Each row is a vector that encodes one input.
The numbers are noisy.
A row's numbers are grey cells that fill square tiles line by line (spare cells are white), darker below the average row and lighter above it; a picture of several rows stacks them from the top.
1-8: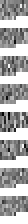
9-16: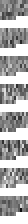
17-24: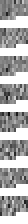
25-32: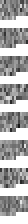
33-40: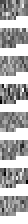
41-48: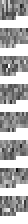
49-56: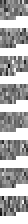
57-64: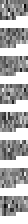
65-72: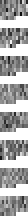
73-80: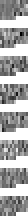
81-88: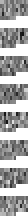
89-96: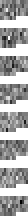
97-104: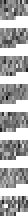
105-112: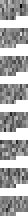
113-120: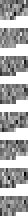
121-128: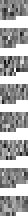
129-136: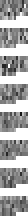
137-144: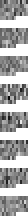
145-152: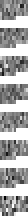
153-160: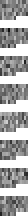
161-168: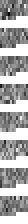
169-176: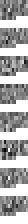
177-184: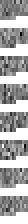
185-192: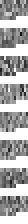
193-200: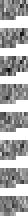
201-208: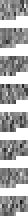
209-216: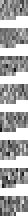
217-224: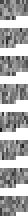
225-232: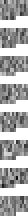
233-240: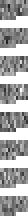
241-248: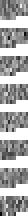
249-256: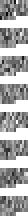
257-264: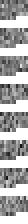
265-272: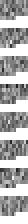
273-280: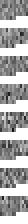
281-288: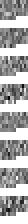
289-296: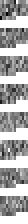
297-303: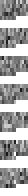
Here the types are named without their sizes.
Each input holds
either a point on a circle, a label and a true/false value, or a point on a line, or a node of a tree.
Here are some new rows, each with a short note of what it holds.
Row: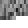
a point on a circle, a label and a true/false value
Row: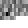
a node of a tree
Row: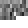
a point on a circle, a label and a true/false value
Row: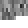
a point on a circle, a label and a true/false value
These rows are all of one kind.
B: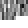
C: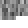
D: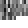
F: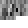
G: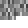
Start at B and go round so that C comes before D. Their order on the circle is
B, F, C, D, G.
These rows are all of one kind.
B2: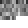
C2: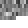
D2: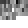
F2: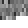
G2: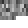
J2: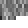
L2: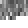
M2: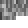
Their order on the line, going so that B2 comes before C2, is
F2, G2, B2, D2, M2, J2, C2, L2.
